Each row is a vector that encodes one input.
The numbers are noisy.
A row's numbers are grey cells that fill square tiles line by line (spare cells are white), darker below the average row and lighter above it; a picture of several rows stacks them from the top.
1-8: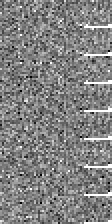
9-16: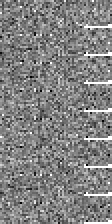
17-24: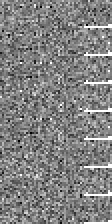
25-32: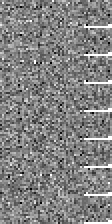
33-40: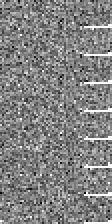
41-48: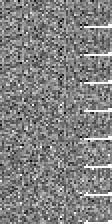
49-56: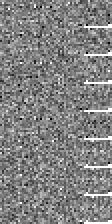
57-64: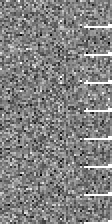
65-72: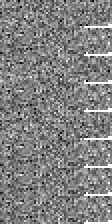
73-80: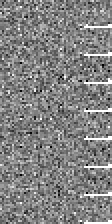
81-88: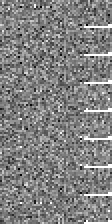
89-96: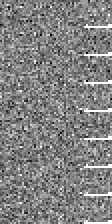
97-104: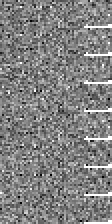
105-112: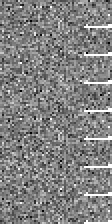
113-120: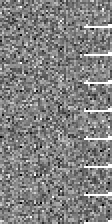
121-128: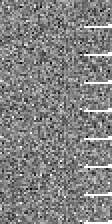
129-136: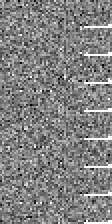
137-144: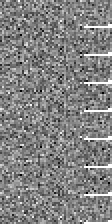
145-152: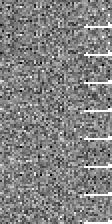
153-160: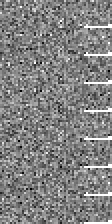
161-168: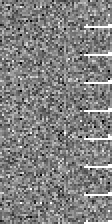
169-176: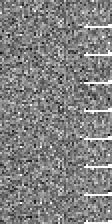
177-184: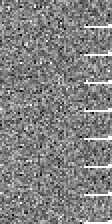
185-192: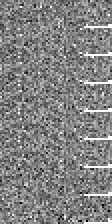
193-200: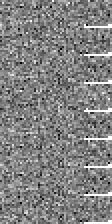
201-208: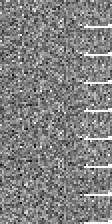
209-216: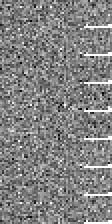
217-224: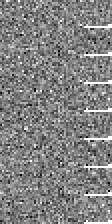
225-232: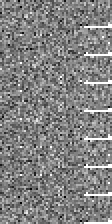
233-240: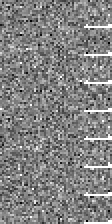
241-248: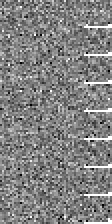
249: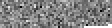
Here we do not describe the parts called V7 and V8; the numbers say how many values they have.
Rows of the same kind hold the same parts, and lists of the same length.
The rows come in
4 kinds.
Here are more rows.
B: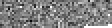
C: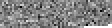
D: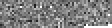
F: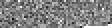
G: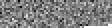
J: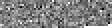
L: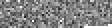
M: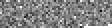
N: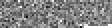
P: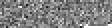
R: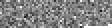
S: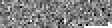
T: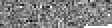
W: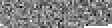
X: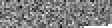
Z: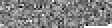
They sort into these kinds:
B, D, G, T, X
C, L, M, R
F, J, N, P, W, Z
S

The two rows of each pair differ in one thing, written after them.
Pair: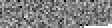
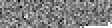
the value of V8
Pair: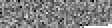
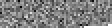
the value of V8
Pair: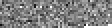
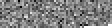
the true/false value
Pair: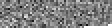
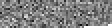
one of the two labels
